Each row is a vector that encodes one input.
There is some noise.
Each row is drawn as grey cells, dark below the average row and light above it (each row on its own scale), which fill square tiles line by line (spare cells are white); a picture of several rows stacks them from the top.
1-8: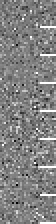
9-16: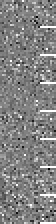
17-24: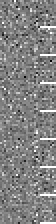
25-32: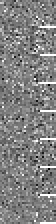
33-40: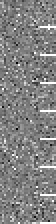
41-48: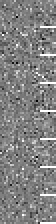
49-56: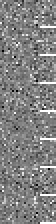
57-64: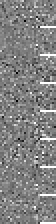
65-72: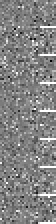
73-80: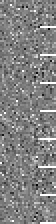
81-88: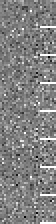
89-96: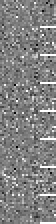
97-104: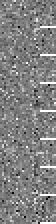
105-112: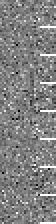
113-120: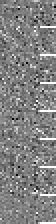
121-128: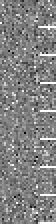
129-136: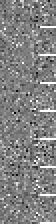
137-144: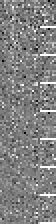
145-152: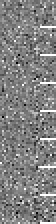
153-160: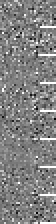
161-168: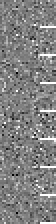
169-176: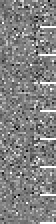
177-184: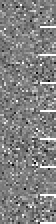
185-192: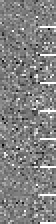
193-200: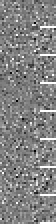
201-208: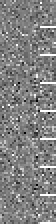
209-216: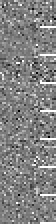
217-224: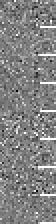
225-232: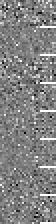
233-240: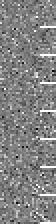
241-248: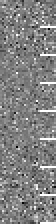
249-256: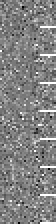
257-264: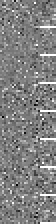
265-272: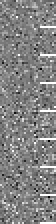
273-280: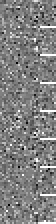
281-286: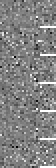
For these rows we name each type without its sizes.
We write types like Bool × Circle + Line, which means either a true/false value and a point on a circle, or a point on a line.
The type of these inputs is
Bool × Bool × Bool × (Label + Line).
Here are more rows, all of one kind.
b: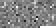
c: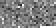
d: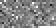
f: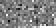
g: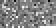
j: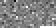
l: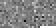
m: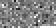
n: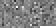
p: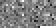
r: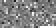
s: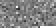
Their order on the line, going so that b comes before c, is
f, n, m, d, l, b, p, g, c, r, j, s.
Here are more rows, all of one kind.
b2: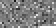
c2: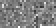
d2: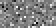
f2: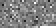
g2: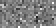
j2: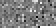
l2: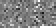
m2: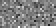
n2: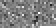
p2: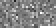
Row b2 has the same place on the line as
g2, j2 and l2.
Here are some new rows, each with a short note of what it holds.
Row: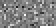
a label and three true/false values
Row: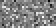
a point on a line and three true/false values
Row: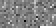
a point on a line and three true/false values
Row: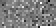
a point on a line and three true/false values
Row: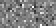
a point on a line and three true/false values
